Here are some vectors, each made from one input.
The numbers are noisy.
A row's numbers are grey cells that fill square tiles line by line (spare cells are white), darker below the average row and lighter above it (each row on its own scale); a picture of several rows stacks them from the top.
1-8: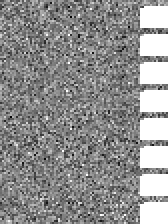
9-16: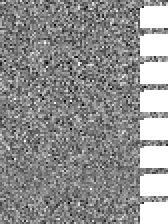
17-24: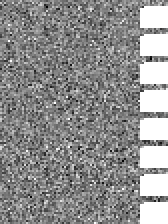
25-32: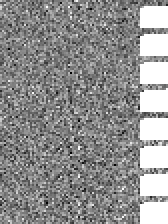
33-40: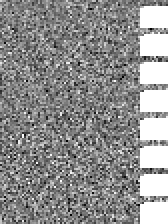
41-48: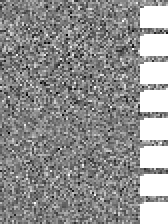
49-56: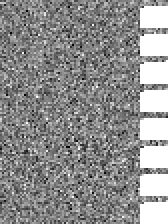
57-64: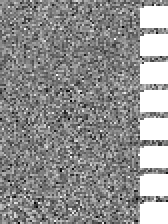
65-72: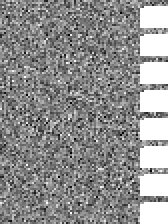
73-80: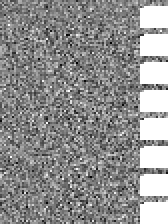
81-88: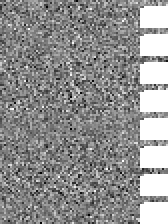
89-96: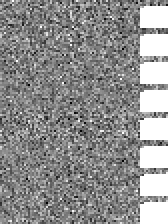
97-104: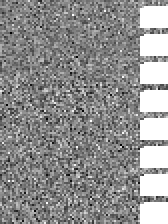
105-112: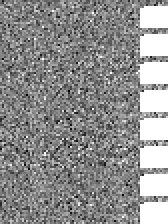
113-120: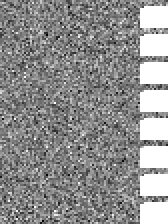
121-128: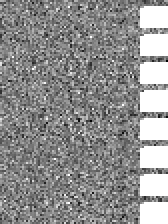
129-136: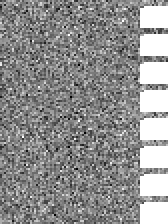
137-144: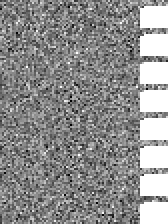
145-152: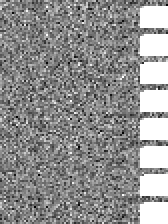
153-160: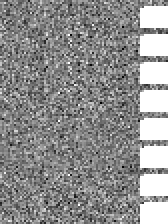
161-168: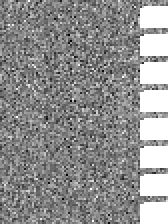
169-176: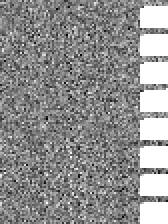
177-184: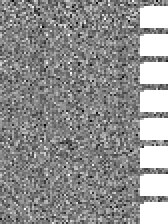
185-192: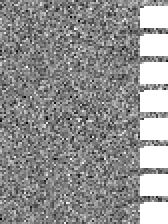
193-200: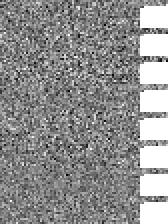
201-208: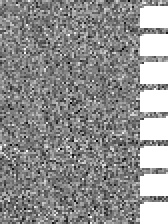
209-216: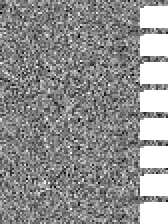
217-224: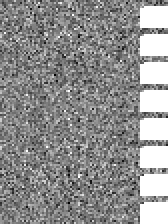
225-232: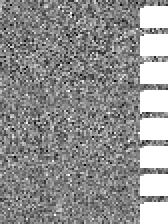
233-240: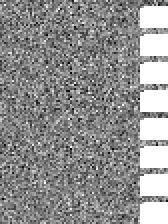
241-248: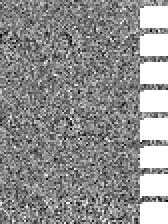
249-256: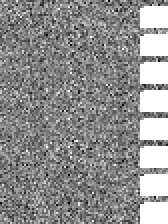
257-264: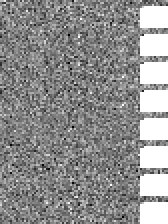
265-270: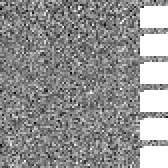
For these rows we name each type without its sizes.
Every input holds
a point on a circle and a label, together with either a point on a circle, or a fixed value.
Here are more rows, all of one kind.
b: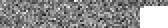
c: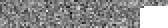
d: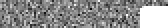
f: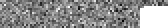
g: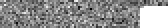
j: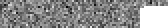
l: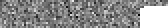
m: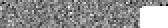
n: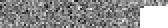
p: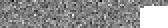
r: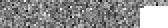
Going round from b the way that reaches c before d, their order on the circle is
b, f, l, c, j, d, n, m, p, r, g.
